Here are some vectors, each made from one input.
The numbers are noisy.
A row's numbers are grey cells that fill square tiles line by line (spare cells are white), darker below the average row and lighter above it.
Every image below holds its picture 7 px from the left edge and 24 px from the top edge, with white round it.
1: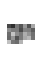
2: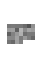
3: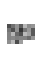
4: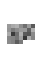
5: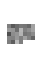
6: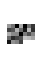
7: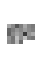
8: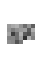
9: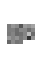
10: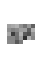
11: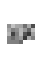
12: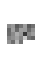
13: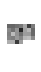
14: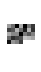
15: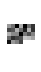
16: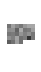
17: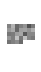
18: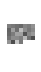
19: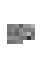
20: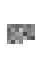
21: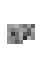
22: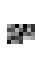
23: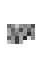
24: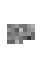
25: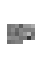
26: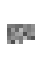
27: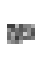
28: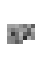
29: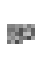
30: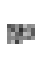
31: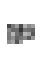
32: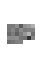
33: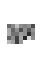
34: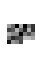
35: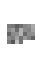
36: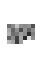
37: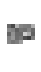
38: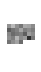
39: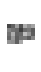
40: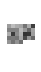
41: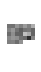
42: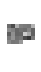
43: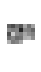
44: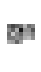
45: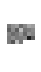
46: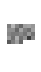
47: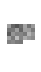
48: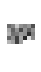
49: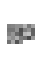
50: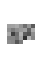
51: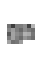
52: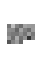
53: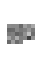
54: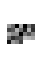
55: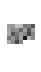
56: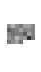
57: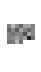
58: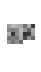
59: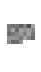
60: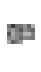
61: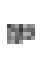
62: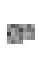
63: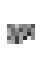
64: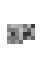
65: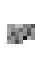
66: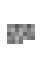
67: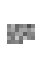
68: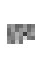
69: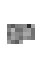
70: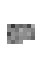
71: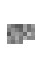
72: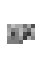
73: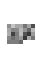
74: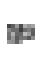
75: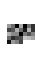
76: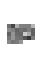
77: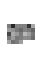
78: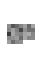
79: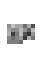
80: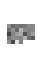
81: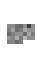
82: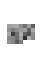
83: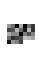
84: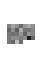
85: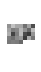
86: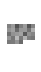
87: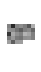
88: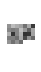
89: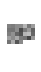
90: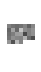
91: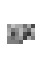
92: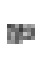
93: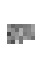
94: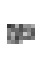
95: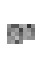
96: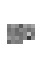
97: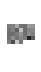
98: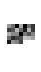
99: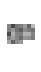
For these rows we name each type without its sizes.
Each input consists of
a list of points on a line.
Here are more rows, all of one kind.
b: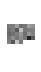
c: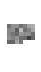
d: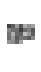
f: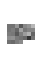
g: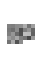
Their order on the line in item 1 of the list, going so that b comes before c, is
b, c, f, g, d.
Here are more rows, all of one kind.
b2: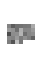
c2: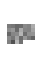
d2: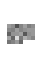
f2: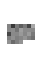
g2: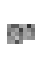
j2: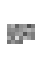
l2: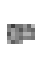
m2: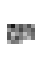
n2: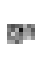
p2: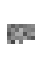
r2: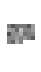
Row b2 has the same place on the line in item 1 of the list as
c2, d2, j2 and r2.
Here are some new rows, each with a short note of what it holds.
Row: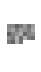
a list of three items
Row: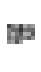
a list of two items
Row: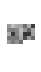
a list of one item
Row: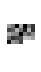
the empty list
